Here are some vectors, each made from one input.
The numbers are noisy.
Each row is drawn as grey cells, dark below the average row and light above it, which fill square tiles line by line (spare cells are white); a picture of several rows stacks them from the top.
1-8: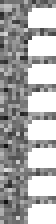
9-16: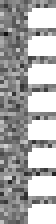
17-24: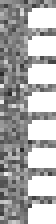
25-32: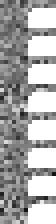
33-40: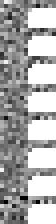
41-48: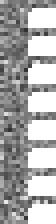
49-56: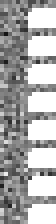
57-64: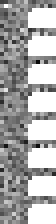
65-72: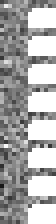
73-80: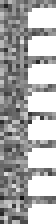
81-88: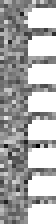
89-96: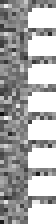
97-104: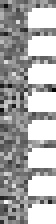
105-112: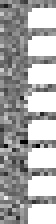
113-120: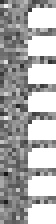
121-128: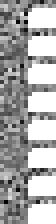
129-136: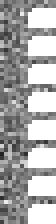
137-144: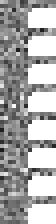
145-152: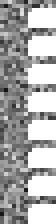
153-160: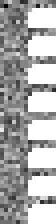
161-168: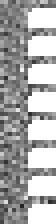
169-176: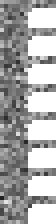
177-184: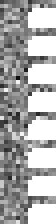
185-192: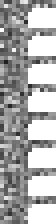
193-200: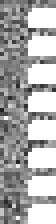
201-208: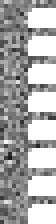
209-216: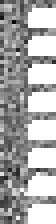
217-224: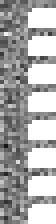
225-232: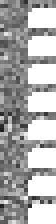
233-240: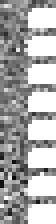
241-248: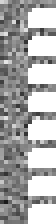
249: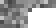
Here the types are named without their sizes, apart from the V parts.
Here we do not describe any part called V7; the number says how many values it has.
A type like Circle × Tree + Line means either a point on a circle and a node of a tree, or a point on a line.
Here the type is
Bool × V7 + List(Line).
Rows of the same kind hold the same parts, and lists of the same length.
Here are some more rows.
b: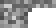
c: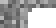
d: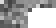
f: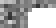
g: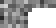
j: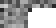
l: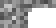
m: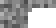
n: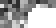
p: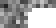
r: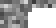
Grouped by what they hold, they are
b, g, j, l, r
c, d, m
f, p
n

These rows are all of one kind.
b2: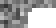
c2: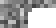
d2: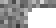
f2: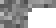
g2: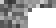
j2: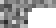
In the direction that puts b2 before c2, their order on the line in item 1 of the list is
b2, j2, f2, c2, g2, d2.
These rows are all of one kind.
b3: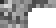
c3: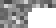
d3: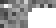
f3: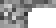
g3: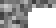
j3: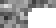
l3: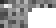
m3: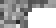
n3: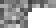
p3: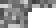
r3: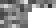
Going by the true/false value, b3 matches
f3, m3, n3 and p3.
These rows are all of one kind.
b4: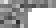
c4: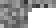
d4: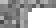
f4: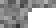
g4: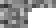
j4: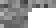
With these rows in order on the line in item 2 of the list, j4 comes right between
b4 and g4.
